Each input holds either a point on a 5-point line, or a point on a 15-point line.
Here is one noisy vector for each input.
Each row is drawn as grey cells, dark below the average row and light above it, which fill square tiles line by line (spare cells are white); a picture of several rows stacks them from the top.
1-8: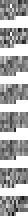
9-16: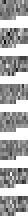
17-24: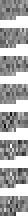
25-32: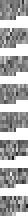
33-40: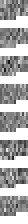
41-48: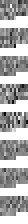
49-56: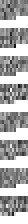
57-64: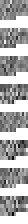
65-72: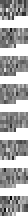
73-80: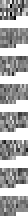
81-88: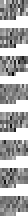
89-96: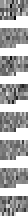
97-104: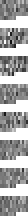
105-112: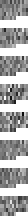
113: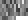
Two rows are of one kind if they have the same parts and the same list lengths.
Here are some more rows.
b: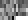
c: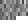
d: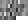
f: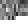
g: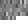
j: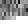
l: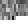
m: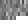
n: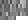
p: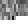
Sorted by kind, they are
b, f, l, p
c, d, g, j, m, n

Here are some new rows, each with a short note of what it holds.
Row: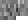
a point on a 15-point line
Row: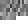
a point on a 15-point line
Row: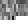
a point on a 5-point line
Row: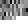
a point on a 15-point line
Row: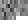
a point on a 15-point line
